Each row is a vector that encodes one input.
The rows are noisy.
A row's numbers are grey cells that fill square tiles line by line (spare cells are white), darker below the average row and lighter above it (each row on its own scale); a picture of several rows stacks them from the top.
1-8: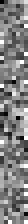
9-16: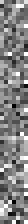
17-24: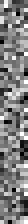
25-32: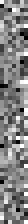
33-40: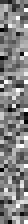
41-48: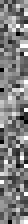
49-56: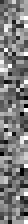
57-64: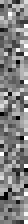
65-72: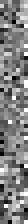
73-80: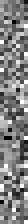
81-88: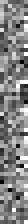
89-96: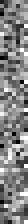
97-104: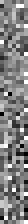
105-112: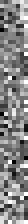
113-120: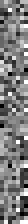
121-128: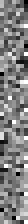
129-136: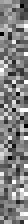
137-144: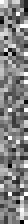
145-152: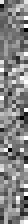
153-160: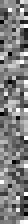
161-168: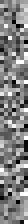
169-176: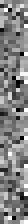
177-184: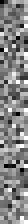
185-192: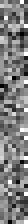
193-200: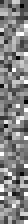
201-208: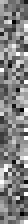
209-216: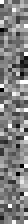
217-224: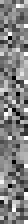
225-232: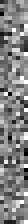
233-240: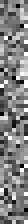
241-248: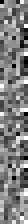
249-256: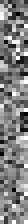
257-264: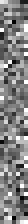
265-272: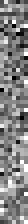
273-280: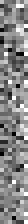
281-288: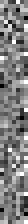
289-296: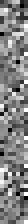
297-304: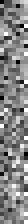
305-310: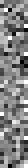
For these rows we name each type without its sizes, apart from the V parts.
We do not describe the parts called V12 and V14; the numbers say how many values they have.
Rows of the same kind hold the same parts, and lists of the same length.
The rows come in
3 kinds.
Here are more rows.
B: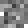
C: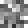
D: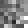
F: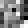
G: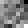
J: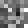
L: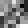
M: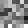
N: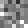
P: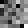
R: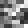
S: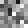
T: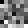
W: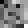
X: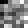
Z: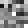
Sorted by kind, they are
B, J, M, N, T
C, R, S, Z
D, F, G, L, P, W, X

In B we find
a point on a circle and a value of V12.
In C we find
a value of V12.
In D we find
a true/false value and a value of V14.
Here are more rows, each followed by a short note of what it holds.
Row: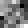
a true/false value and a value of V14
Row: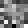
a point on a circle and a value of V12
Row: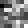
a value of V12
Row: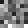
a point on a circle and a value of V12
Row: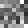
a point on a circle and a value of V12
